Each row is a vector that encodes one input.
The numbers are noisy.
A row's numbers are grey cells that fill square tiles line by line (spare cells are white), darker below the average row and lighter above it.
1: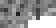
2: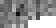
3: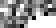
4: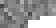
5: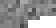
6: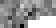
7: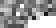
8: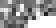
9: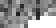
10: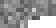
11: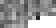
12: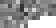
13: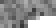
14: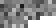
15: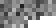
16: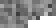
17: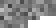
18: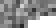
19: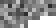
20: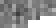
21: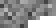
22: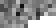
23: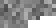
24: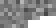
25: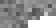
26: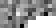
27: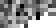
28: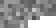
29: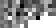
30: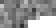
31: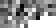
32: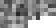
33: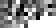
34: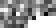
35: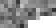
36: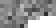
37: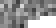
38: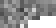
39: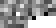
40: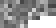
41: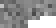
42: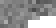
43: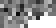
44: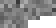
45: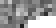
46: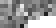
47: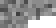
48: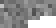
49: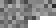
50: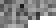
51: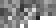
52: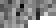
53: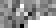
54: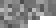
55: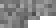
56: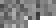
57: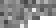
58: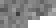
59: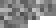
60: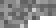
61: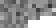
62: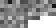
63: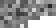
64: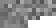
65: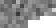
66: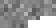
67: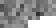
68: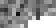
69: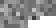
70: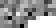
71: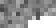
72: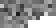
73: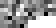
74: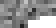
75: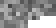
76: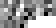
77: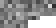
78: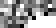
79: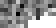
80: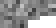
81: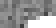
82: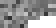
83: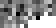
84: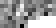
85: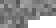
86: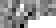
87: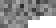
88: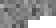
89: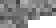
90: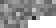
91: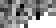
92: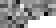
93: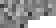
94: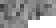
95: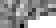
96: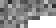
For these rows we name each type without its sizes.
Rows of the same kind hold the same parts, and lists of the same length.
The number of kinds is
4.
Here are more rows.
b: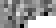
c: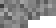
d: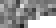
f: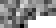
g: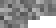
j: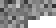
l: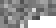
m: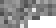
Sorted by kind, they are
b, c
d, f
g, l, m
j

